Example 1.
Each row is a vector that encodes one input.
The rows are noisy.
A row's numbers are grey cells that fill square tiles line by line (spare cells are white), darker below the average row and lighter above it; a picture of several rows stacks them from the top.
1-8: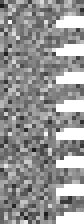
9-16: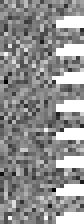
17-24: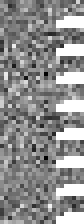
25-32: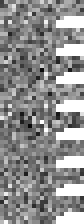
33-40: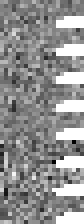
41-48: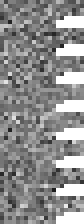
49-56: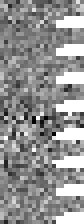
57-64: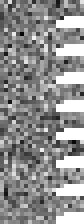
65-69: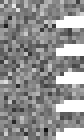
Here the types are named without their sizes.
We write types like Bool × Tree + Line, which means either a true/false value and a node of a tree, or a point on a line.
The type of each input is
Line.
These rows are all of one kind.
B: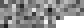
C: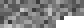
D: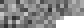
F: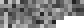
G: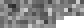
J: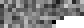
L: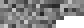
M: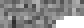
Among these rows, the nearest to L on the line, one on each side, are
C and J.
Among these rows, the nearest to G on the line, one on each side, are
C and M.
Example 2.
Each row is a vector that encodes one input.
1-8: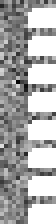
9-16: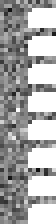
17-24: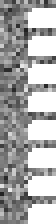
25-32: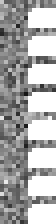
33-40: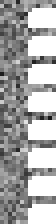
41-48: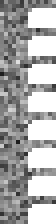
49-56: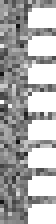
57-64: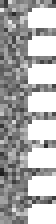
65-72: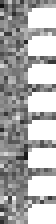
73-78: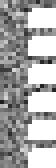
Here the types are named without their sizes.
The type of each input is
Label.
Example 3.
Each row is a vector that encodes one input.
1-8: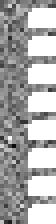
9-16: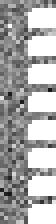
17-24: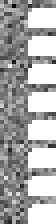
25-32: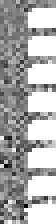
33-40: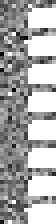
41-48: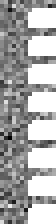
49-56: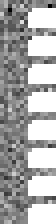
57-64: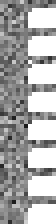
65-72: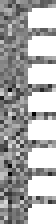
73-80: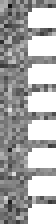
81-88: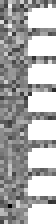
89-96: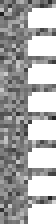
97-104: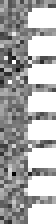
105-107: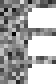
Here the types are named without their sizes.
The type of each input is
Tree.
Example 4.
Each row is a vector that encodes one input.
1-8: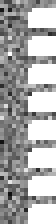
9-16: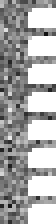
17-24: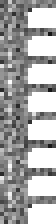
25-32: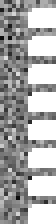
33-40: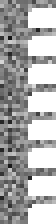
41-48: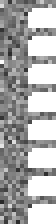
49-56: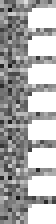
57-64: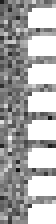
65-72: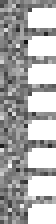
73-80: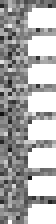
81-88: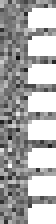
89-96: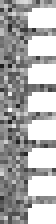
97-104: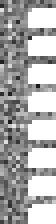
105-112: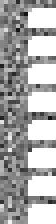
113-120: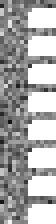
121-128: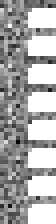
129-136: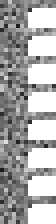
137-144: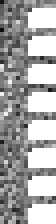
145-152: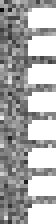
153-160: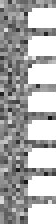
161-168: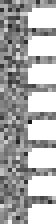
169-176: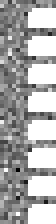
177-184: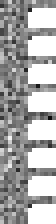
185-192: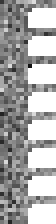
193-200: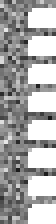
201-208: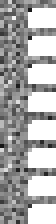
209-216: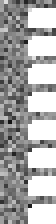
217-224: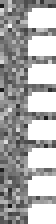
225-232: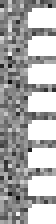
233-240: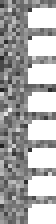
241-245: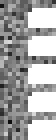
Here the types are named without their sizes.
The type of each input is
Circle.
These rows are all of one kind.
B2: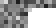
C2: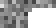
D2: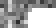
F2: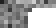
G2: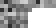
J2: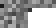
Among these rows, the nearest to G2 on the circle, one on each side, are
C2 and F2.
